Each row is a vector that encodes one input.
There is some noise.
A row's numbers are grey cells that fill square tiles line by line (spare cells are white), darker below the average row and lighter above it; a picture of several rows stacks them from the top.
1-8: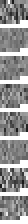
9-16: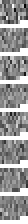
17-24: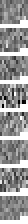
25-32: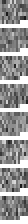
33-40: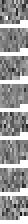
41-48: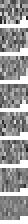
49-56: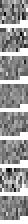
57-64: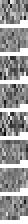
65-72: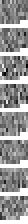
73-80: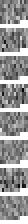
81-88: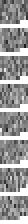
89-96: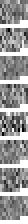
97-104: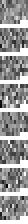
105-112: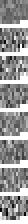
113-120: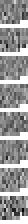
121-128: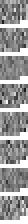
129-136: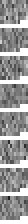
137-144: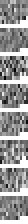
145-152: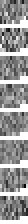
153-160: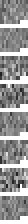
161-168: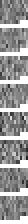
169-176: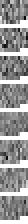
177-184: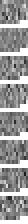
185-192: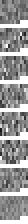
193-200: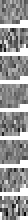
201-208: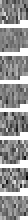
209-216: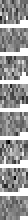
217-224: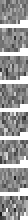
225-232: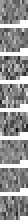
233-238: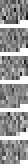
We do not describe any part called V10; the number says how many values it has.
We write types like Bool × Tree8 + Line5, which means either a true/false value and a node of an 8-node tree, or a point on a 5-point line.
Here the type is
Bool × (Line7 + V10) + Line5 + Line8.
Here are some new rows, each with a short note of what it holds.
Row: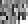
a true/false value and a value of V10
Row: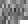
a point on a 5-point line
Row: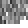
a point on an 8-point line
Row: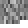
a point on a 5-point line
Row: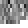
a point on a 7-point line and a true/false value
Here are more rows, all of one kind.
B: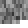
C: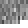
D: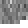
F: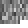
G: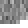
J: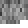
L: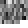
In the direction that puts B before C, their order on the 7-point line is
L, D, F, J, B, C, G.
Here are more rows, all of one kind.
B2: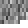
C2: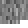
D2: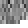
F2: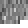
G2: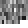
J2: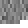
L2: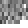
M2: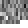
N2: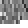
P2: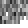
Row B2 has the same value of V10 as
D2, J2 and P2.
